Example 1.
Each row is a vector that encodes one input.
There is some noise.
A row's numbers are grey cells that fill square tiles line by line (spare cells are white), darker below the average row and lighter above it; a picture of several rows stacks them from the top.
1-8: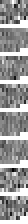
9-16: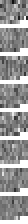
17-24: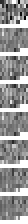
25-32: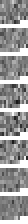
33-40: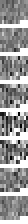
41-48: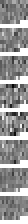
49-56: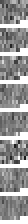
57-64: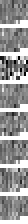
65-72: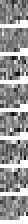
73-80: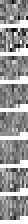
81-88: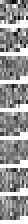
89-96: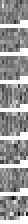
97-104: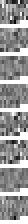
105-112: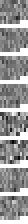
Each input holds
either a point on a 5-point line and a true/false value, or a node of a 10-node tree.
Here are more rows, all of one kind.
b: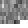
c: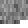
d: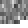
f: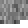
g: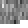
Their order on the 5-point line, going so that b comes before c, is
b, g, d, c, f.
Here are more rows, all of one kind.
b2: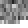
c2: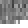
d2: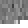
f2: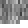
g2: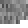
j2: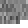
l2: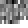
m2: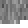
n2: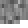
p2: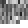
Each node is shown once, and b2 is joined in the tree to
f2.
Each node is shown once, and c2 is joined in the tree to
d2.
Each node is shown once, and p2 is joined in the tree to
f2.
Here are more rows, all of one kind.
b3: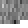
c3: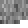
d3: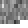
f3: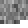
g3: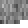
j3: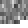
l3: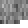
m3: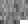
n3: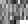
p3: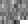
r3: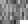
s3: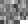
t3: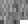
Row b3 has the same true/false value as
d3, j3 and p3.
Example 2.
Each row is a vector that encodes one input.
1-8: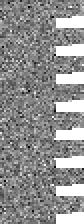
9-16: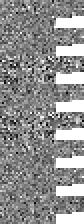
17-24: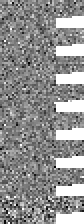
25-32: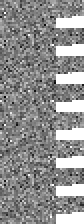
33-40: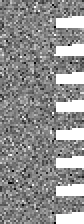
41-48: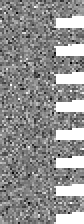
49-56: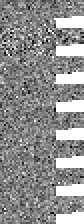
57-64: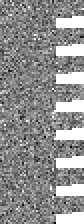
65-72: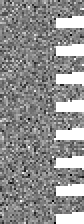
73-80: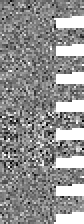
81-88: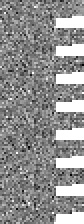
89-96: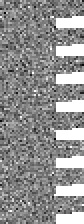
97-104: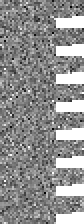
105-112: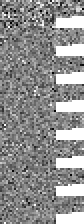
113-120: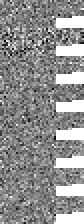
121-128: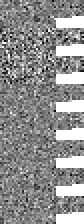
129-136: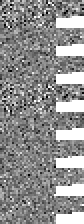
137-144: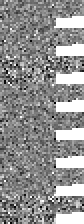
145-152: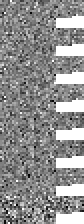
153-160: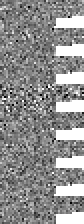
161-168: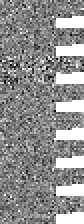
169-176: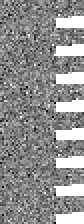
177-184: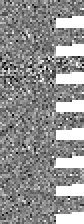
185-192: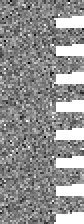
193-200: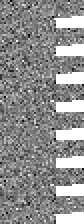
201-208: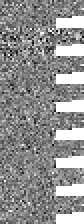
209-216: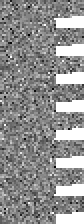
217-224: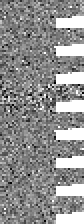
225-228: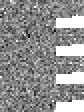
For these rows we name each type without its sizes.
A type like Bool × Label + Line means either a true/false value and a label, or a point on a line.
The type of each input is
Bool × Bool × Bool × Bool × (Tree + Unit) + Circle.
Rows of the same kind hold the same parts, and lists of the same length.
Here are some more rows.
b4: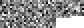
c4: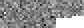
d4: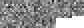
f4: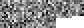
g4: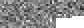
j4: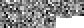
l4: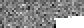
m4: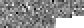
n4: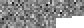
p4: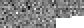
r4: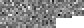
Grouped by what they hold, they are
b4, f4, j4
c4, g4, l4, n4, p4
d4, m4, r4

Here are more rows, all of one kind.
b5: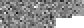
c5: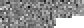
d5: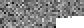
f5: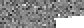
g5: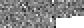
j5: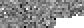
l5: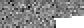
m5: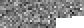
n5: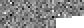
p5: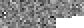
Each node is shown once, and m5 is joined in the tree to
d5 and f5.
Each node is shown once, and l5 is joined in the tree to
b5, c5 and f5.
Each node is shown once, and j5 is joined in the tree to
p5.
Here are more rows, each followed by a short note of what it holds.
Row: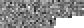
four true/false values
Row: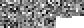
a point on a circle
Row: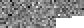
a node of a tree and four true/false values
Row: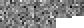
four true/false values
